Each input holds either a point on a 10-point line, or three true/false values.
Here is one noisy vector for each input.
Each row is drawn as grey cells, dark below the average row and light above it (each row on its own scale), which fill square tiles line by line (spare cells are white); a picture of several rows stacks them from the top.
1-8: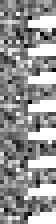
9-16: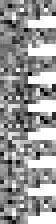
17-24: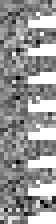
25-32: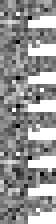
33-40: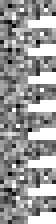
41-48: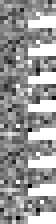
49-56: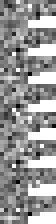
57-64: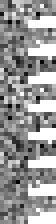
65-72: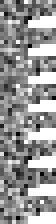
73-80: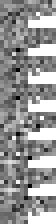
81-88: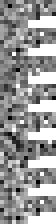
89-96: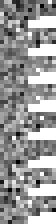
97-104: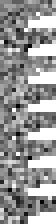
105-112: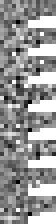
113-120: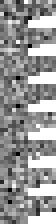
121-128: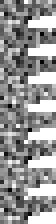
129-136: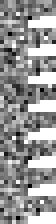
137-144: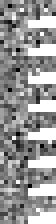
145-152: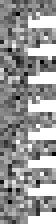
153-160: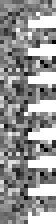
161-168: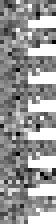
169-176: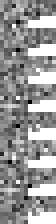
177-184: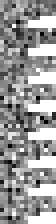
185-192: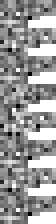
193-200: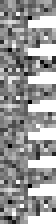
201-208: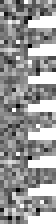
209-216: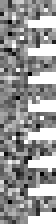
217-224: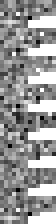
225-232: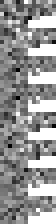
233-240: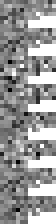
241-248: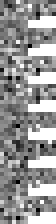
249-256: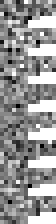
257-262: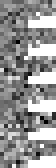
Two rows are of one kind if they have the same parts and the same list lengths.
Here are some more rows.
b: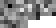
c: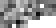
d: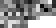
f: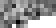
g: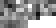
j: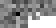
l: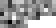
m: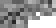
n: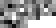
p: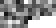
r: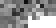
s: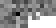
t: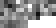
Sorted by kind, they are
b, c, f, g, l, n, t
d, j, m, p, r, s

